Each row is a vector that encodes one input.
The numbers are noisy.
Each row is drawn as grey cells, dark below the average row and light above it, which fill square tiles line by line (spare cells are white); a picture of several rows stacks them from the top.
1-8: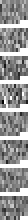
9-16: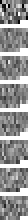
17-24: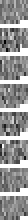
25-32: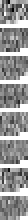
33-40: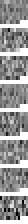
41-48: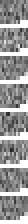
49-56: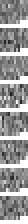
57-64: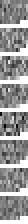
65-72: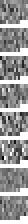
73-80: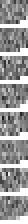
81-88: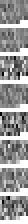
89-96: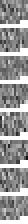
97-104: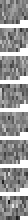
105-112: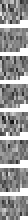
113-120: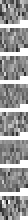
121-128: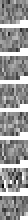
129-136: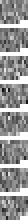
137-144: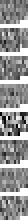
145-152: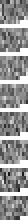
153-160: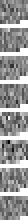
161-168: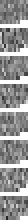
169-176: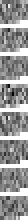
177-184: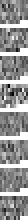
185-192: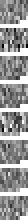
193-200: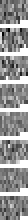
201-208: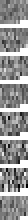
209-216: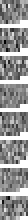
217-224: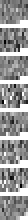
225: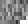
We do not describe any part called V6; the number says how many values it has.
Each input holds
a true/false value, together with a list of up to two items, each either a point on a 9-point line, or a value of V6.
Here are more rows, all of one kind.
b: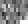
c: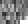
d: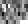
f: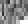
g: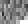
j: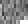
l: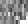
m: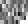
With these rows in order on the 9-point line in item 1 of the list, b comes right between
d and m.
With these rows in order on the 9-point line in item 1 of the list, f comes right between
c and g.
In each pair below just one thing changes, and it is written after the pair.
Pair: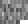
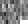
the true/false value
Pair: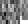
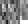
the place on the 9-point line in item 2 of the list
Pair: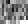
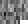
the place on the 9-point line in item 1 of the list
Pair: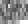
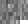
the place on the 9-point line in item 1 of the list
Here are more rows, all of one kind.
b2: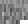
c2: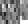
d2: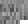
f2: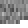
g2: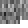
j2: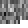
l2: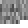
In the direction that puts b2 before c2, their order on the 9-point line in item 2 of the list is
d2, b2, g2, c2, j2, l2, f2.
